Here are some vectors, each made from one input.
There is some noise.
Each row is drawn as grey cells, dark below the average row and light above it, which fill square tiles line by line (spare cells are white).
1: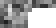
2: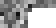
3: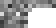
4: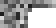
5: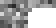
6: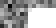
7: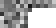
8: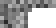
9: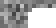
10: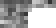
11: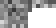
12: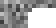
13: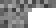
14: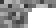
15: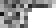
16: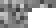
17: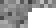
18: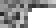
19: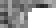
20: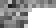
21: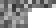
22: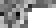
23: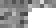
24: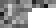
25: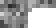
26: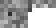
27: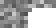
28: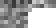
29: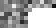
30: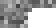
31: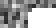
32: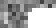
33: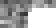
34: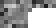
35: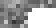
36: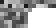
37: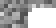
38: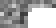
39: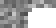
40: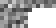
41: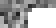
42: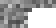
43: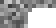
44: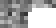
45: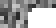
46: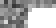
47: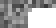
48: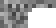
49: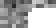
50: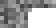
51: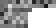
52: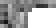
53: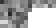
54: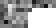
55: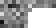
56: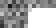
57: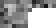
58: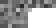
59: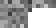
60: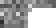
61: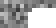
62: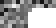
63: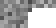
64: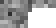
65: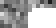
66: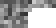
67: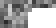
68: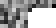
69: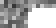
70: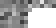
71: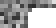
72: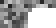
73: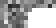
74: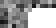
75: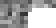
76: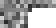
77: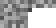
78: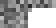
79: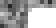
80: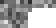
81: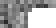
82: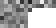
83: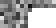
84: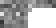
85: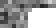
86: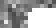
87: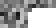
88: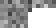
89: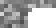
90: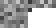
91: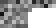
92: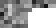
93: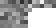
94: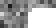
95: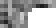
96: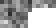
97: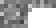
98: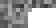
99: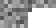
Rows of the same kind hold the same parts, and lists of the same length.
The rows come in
2 kinds.
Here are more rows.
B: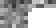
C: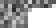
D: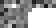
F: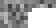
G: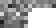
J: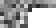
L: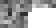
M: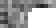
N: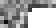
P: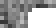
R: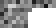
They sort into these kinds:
B, F, G, L
C, D, J, M, N, P, R

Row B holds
a point on a 7-point line and a true/false value.
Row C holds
a point on a 5-point line.
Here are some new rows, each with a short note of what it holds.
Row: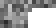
a point on a 5-point line
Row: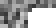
a point on a 5-point line
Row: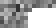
a point on a 7-point line and a true/false value
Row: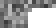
a point on a 5-point line
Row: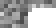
a point on a 7-point line and a true/false value
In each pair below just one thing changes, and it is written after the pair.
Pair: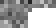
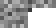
the place on the 7-point line
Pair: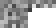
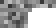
the place on the 7-point line
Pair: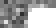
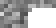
the place on the 7-point line
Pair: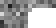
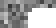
the true/false value
